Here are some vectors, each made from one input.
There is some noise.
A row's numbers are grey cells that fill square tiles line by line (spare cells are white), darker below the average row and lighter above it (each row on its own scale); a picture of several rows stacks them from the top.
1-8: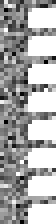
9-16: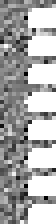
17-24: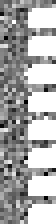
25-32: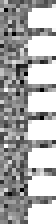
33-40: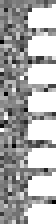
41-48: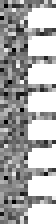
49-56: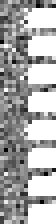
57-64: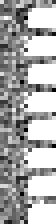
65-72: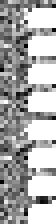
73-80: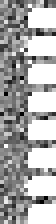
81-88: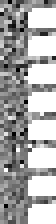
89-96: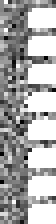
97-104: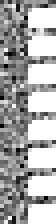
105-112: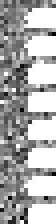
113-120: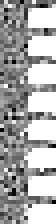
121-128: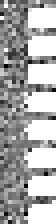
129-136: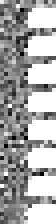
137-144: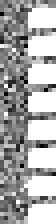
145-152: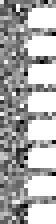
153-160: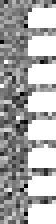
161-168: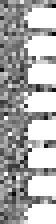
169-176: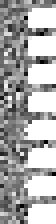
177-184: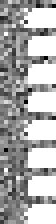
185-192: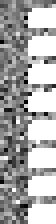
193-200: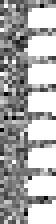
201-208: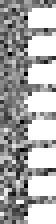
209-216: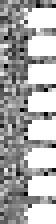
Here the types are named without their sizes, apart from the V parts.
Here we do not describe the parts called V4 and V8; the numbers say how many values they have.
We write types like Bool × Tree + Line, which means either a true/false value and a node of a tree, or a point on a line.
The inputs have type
Bool × (Line + V8) + V4.
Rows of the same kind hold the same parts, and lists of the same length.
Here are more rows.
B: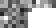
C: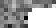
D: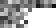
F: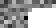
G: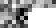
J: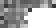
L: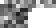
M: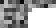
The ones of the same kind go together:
B, G, L
C, F, M
D, J

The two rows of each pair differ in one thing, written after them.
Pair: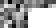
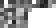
the value of V8
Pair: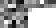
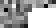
the value of V8
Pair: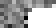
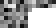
the true/false value
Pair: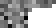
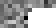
the value of V8
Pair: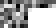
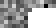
the value of V8
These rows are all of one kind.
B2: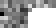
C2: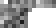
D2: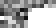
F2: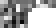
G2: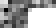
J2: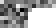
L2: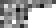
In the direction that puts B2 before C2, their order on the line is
L2, B2, D2, J2, F2, G2, C2.
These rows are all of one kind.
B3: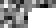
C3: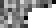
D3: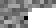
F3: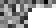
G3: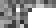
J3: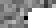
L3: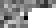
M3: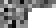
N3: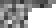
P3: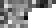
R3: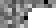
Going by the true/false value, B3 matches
G3 and M3.
